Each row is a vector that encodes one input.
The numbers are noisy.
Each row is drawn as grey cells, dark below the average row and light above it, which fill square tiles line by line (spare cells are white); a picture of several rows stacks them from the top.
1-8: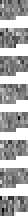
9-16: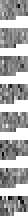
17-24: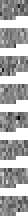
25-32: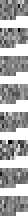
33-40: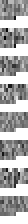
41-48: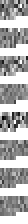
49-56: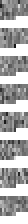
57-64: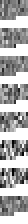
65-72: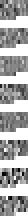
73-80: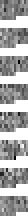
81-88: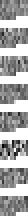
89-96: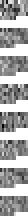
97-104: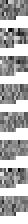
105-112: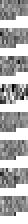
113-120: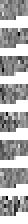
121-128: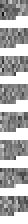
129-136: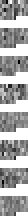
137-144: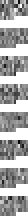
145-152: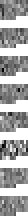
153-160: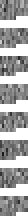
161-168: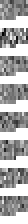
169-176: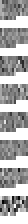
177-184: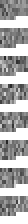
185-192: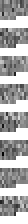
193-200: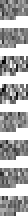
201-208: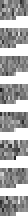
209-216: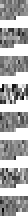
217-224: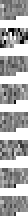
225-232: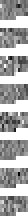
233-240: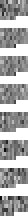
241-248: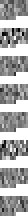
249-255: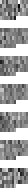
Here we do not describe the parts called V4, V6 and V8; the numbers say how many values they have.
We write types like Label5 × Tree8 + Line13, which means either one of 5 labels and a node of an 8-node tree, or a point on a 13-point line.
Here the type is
Bool × (Tree7 + V6) × (Tree9 + V8) + V4.
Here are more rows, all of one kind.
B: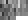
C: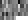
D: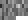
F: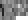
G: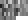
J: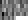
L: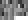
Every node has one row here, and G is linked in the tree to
L.
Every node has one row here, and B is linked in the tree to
D and J.
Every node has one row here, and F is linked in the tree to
C and J.
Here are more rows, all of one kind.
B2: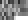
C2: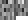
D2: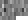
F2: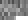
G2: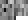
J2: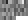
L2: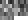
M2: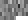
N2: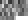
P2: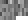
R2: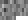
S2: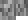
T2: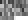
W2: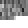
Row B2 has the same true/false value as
F2, M2 and N2.
